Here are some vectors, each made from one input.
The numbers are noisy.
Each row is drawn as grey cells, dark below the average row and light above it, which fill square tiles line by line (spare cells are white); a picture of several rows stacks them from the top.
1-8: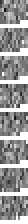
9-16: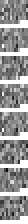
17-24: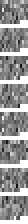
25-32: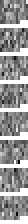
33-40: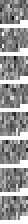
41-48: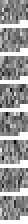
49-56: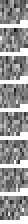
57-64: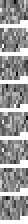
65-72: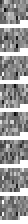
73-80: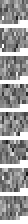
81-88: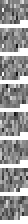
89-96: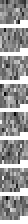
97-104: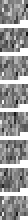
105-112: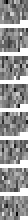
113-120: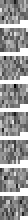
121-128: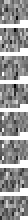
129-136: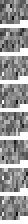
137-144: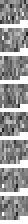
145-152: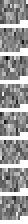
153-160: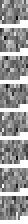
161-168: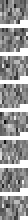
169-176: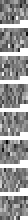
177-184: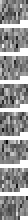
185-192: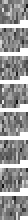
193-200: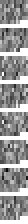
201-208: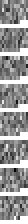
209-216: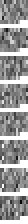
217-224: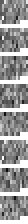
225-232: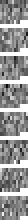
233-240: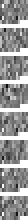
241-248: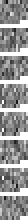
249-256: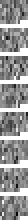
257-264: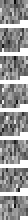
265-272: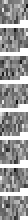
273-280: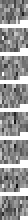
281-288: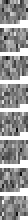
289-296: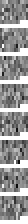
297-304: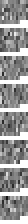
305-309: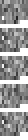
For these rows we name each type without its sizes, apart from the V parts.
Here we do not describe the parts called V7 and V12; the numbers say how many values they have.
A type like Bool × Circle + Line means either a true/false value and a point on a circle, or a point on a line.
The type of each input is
Circle × V7 × V12 + Line.
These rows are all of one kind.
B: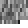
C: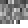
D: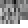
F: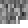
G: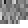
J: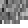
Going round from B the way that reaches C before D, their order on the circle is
B, C, G, F, J, D.
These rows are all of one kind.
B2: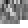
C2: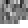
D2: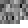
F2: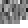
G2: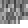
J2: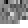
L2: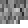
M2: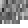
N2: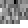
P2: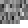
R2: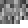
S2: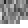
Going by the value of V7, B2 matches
C2, F2 and J2.
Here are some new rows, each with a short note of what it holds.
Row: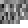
a point on a circle, a value of V7 and a value of V12
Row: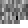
a point on a line
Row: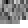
a point on a circle, a value of V7 and a value of V12
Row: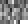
a point on a circle, a value of V7 and a value of V12
